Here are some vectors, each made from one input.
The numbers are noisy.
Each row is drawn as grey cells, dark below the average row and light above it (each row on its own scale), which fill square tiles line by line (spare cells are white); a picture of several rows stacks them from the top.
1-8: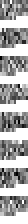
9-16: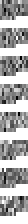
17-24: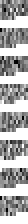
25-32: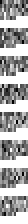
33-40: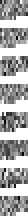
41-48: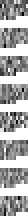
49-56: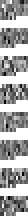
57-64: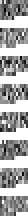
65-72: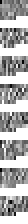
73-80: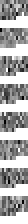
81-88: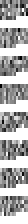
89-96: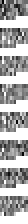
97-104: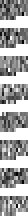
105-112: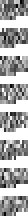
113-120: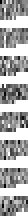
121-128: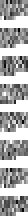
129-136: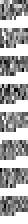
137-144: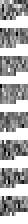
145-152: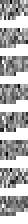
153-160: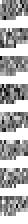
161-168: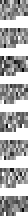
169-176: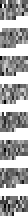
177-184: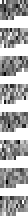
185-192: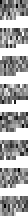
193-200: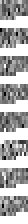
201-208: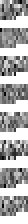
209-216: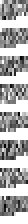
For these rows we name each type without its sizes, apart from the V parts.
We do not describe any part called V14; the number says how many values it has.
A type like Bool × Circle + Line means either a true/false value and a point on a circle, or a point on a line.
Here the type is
Line × (Line + V14).
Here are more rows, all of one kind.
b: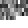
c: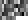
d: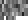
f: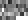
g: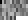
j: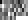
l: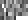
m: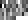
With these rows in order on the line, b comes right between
c and f.
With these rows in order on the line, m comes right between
f and l.
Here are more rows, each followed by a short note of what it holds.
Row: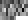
a point on a line and a value of V14
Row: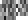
a point on each of two lines
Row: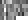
a point on a line and a value of V14
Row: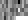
a point on each of two lines
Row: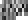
a point on each of two lines
